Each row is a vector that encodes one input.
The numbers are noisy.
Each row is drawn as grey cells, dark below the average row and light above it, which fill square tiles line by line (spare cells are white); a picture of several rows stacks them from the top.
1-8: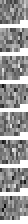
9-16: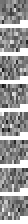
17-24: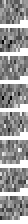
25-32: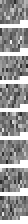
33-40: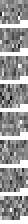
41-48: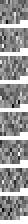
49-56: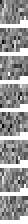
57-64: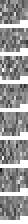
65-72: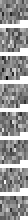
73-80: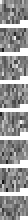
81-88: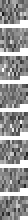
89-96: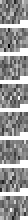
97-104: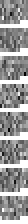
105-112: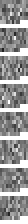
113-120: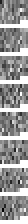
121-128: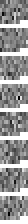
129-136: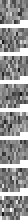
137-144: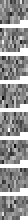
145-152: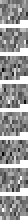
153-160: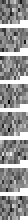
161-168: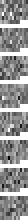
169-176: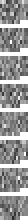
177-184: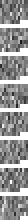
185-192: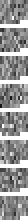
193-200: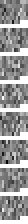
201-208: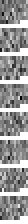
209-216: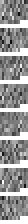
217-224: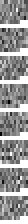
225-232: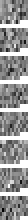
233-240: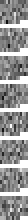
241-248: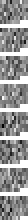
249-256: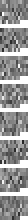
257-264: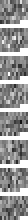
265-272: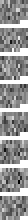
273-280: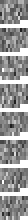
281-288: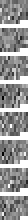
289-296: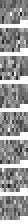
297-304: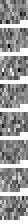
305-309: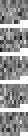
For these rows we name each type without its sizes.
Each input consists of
two labels, together with a list of points on a line.
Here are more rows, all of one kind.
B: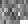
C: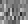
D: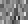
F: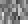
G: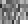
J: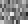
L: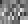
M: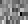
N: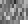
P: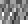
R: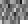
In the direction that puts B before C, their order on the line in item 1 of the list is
R, P, J, D, N, F, B, M, C, L, G.
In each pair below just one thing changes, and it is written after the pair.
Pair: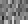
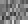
the place on the line in item 1 of the list
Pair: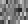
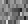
one of the two labels
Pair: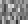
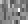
one of the two labels
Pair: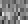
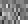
the place on the line in item 2 of the list
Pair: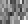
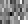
the place on the line in item 2 of the list
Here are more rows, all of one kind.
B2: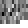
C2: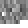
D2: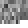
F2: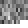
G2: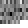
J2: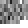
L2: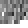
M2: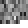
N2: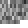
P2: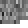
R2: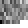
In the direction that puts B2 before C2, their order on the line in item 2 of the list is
B2, J2, L2, M2, P2, G2, F2, D2, N2, C2, R2.
